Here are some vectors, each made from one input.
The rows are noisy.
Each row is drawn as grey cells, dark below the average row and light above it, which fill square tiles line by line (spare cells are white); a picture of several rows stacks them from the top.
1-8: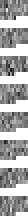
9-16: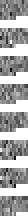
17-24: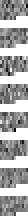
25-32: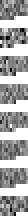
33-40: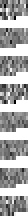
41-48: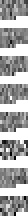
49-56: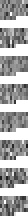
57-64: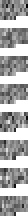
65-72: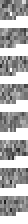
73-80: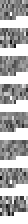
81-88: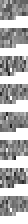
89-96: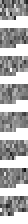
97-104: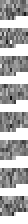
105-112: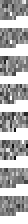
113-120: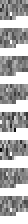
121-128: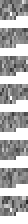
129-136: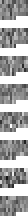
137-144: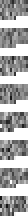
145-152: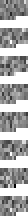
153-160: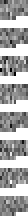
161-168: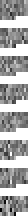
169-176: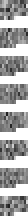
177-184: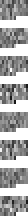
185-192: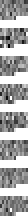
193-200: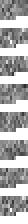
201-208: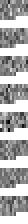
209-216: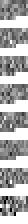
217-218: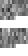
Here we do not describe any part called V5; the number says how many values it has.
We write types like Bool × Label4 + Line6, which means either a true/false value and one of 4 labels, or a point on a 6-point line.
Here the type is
Circle10 × (Line7 + List2(Circle9)) × V5.
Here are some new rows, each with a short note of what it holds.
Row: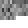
a point on a 10-point circle and a value of V5, together with the empty list
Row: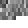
a point on a 10-point circle and a value of V5, together with a list of one item
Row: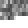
a point on a 10-point circle and a value of V5, together with the empty list
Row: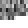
a point on a 10-point circle and a value of V5, together with a list of one item
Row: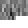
a point on a 10-point circle and a value of V5, together with a list of two items
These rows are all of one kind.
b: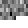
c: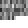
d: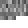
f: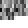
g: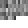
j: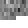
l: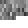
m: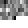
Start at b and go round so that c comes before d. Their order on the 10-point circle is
b, j, l, f, m, c, g, d.
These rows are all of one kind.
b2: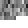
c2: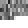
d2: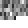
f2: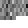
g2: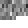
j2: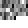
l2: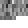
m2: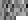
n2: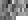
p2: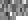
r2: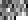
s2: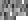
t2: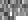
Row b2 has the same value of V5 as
c2, d2, s2 and t2.
